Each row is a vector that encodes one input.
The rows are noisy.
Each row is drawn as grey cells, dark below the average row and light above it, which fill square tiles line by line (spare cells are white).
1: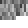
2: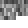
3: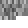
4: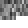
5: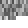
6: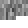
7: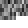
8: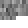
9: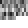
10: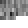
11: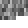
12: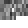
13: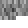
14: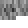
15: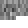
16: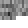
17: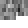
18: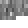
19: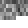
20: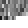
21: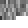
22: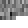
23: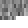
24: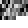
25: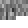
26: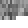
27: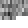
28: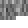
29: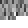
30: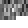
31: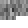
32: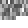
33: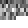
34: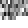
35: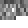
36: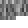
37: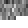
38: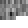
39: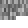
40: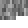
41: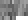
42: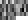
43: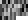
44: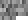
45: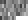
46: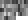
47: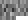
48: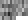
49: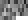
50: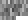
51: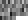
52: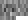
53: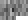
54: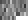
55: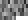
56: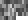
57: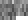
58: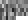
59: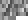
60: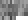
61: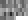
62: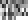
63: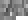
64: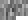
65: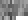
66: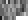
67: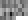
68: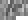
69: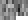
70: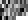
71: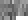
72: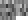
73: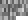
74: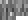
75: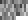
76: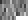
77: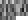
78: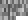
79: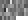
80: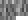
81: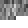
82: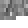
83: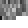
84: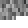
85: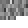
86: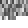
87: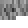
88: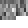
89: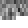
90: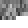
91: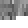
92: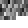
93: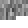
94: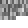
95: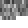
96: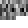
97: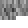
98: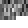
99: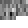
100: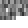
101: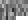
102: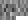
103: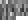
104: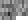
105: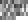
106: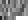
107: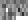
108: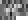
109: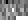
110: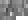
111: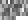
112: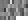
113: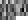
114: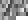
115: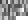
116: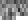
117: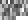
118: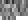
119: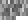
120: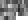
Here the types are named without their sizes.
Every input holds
a point on a line, together with either a point on a circle, or a fixed value.
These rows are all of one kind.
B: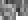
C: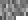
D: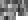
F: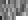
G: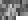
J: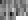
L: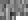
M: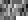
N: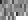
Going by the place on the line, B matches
D and G.
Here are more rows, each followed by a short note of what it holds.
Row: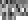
a point on a circle and a point on a line
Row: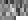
a point on a circle and a point on a line
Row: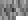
a point on a line
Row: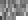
a point on a circle and a point on a line
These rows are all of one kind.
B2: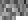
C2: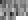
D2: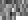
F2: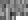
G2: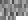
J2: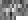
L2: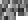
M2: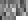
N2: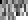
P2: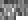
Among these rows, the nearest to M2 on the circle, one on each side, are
J2 and N2.
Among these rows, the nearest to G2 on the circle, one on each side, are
C2 and F2.
